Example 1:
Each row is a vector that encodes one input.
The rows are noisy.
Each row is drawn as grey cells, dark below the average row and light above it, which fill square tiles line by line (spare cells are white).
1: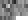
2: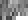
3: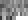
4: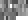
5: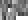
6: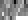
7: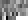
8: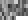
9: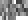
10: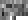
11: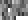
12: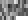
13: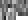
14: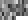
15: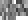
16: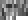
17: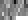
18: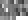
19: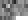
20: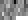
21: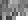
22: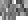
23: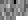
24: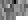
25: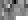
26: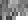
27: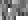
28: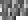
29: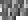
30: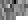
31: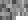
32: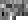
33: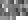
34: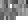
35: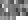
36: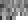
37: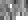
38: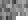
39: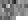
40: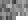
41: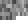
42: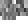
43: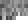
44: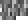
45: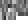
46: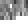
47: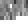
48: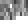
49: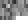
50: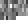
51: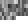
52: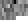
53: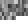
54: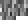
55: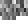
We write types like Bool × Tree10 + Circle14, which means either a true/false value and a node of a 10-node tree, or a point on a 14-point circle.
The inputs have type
Circle6 + Tree8.
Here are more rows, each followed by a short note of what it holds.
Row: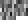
a point on a 6-point circle
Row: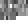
a node of an 8-node tree
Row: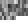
a point on a 6-point circle
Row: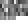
a point on a 6-point circle
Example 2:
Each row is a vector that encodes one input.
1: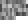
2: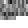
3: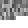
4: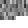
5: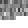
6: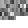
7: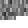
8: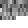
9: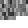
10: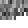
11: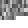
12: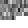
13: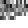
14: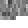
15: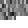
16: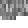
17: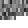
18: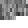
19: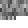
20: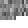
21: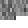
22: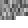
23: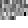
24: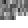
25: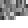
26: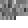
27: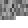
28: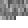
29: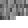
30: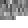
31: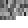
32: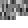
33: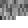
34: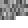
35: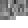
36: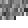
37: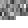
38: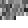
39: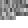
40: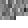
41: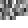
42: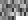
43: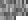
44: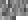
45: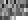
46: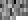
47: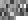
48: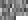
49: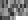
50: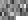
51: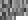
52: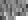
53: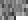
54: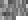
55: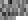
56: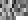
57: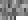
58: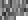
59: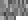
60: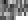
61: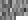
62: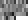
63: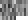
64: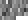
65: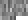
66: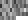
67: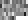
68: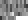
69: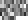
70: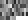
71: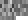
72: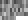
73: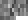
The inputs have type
Circle9 + Tree7 + Unit.
